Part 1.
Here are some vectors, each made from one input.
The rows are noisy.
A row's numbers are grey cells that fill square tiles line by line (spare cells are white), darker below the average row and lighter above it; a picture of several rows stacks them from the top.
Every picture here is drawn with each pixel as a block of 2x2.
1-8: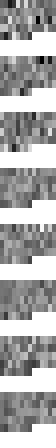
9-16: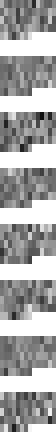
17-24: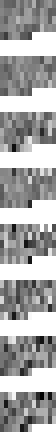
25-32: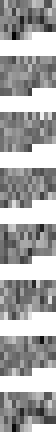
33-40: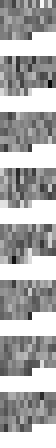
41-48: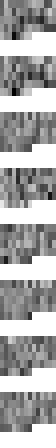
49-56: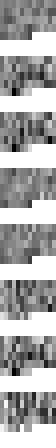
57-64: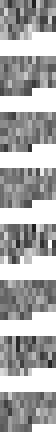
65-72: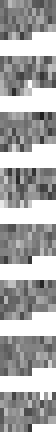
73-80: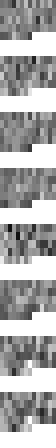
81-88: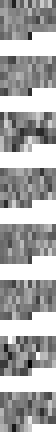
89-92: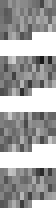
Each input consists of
either a point on a 4-point line, or a point on an 11-point line.
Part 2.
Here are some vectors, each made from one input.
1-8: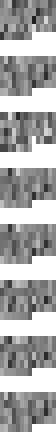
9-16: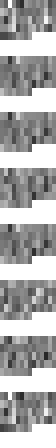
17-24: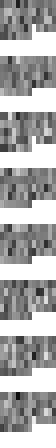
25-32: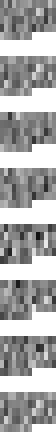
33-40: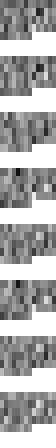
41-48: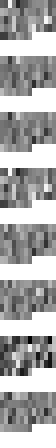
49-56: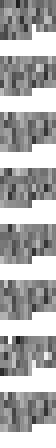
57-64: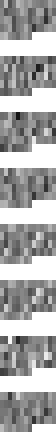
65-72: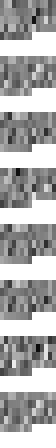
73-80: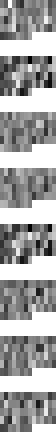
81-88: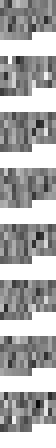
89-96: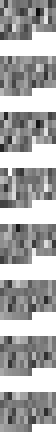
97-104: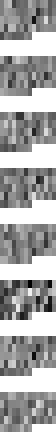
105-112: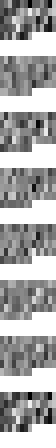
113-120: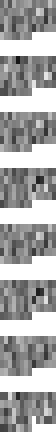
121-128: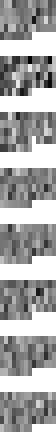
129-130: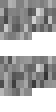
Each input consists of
a list of up to two points on a 5-point line.
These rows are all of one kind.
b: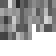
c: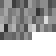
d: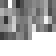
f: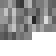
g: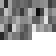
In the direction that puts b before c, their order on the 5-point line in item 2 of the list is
b, c, g, d, f.
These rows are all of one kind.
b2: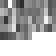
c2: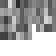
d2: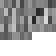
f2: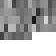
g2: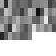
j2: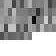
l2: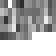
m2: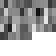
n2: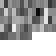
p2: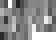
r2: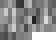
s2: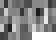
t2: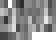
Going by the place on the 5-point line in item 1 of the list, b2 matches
c2, l2, p2 and t2.
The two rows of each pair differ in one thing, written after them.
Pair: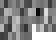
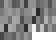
the place on the 5-point line in item 1 of the list
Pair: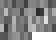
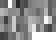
the place on the 5-point line in item 1 of the list
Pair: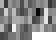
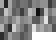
the place on the 5-point line in item 2 of the list
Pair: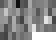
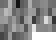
the place on the 5-point line in item 2 of the list
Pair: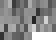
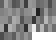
the place on the 5-point line in item 2 of the list
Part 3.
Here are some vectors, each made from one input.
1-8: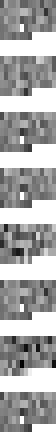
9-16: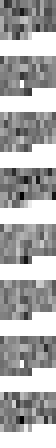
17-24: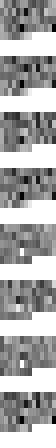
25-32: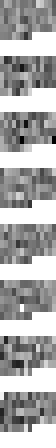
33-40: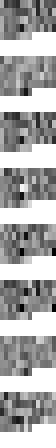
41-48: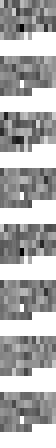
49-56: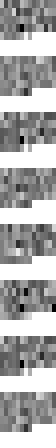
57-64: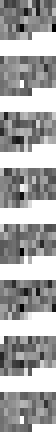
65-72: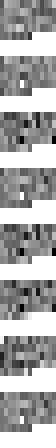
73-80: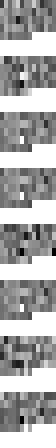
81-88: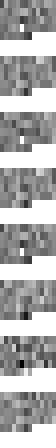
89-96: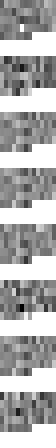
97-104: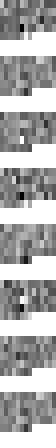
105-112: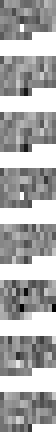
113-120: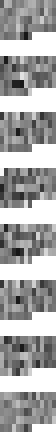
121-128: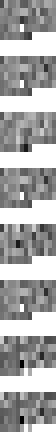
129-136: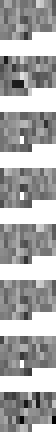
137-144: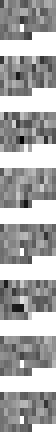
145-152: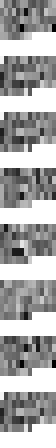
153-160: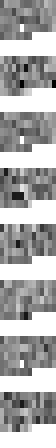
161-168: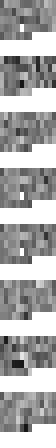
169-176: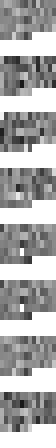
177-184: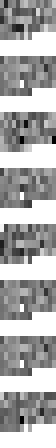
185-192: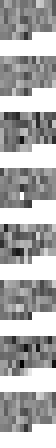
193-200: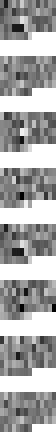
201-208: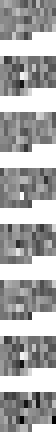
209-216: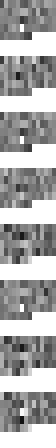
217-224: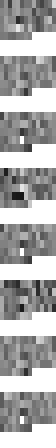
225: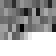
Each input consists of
either a point on an 11-point circle, or a point on an 11-point line.
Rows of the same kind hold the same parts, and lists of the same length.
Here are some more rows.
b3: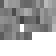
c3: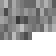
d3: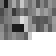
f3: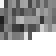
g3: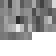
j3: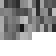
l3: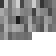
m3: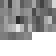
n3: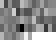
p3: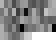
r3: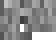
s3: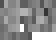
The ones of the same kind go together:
b3, c3, g3, l3, m3, r3, s3
d3, f3, j3, n3, p3

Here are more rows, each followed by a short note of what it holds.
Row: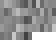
a point on an 11-point line
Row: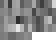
a point on an 11-point line
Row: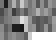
a point on an 11-point circle
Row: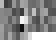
a point on an 11-point circle
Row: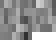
a point on an 11-point line
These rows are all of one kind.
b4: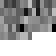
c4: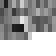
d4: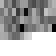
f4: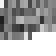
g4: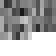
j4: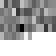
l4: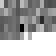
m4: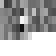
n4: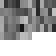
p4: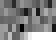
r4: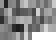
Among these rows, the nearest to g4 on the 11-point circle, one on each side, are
m4 and n4.
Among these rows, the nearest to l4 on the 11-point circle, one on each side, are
f4 and j4.
